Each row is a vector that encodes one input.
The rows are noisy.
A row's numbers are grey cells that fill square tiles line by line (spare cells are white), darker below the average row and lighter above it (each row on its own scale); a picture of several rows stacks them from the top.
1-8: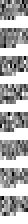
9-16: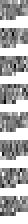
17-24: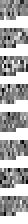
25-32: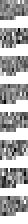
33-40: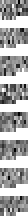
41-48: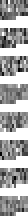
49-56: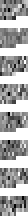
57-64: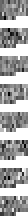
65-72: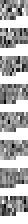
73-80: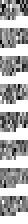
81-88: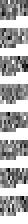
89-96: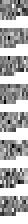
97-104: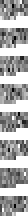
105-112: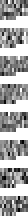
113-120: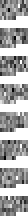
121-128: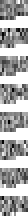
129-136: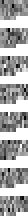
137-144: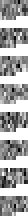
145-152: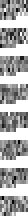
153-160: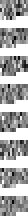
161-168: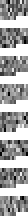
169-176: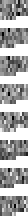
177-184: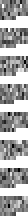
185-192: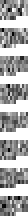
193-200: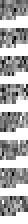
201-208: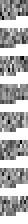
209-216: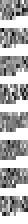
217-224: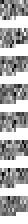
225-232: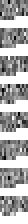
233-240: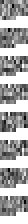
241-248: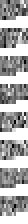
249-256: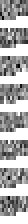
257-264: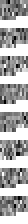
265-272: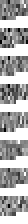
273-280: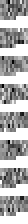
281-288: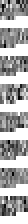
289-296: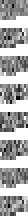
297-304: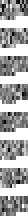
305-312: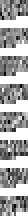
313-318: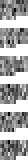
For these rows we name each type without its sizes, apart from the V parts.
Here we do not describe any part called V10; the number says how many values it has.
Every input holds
a value of V10, together with either a label, or three true/false values.
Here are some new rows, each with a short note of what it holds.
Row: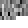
a label and a value of V10
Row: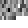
three true/false values and a value of V10
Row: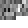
three true/false values and a value of V10
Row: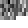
three true/false values and a value of V10
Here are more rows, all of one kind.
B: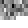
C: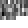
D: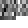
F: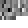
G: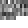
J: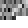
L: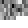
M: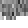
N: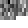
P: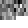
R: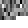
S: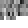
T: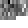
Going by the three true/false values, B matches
G, M and S.
